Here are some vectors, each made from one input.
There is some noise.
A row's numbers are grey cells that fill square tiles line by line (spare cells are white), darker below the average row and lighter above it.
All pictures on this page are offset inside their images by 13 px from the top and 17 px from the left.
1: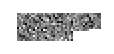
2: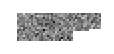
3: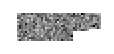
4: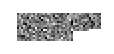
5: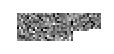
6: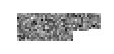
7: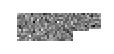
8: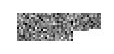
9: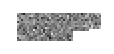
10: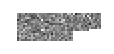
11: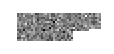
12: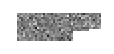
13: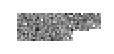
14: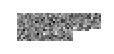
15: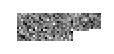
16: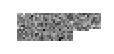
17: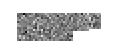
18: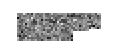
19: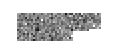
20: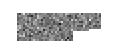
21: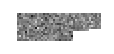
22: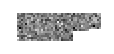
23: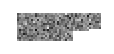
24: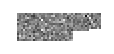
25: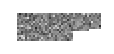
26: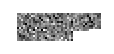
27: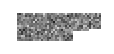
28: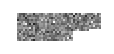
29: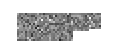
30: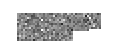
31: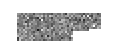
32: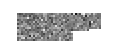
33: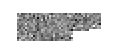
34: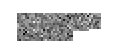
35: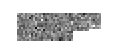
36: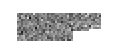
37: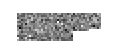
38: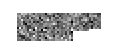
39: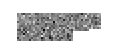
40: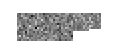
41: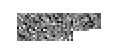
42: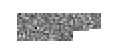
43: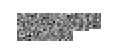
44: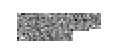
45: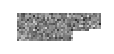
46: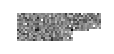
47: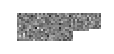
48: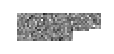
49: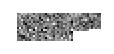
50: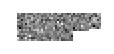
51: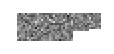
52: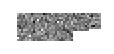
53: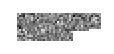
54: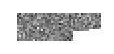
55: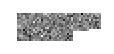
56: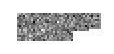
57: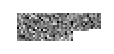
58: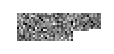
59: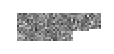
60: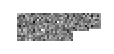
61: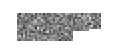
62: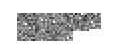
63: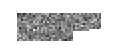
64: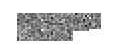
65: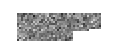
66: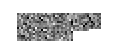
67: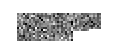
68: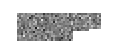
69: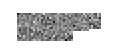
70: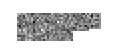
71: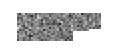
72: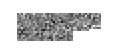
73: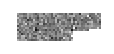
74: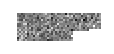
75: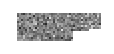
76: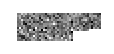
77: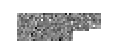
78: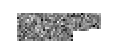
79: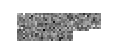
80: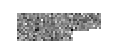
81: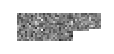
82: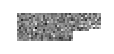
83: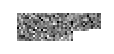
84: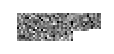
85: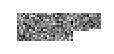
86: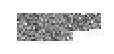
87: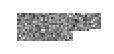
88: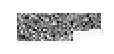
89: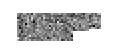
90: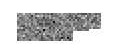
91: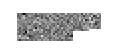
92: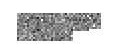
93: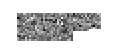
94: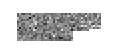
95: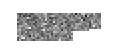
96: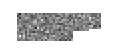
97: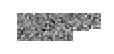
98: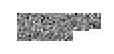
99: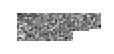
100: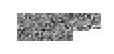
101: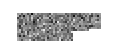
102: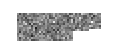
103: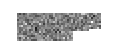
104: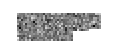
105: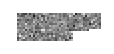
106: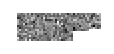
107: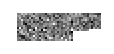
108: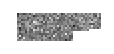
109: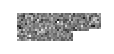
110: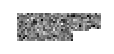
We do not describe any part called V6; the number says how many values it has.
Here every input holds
a value of V6, together with a list of up to three points on a 5-point line.
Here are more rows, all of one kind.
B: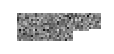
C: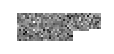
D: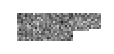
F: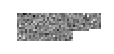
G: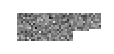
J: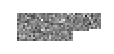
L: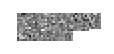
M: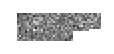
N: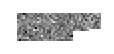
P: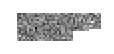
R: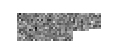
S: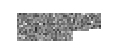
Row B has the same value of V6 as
P, R and S.
